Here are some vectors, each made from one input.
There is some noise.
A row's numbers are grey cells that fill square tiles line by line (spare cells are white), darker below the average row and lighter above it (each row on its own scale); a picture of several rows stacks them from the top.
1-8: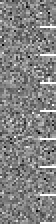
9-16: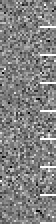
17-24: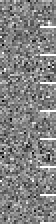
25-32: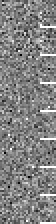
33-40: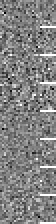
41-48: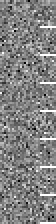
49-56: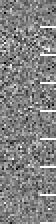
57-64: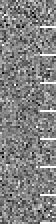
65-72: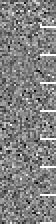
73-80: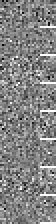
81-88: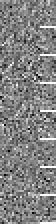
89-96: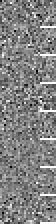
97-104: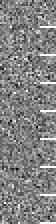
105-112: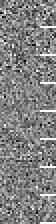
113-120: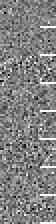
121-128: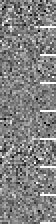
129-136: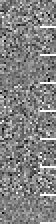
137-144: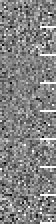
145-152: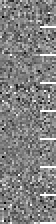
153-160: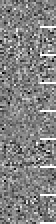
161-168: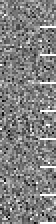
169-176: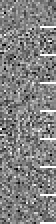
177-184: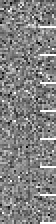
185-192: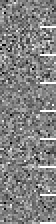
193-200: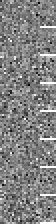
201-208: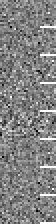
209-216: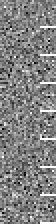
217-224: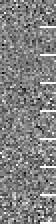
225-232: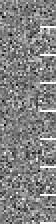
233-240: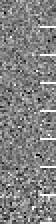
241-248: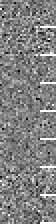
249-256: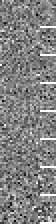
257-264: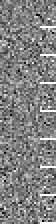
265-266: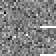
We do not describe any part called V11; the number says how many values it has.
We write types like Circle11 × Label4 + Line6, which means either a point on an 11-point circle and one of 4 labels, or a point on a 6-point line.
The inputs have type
Circle10 × Circle10 + (Line10 + V11) × Tree10.
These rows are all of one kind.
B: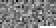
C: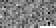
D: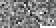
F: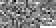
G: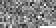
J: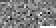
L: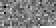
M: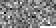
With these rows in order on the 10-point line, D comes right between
B and J.
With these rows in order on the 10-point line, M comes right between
G and L.
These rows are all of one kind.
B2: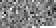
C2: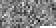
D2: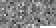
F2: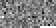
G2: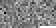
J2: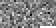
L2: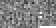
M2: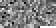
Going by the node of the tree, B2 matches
C2 and D2.
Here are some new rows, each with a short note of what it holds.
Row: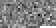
a point on each of two 10-point circles
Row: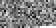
a point on a 10-point line and a node of a 10-node tree
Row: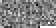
a node of a 10-node tree and a value of V11
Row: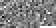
a node of a 10-node tree and a value of V11
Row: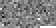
a node of a 10-node tree and a value of V11
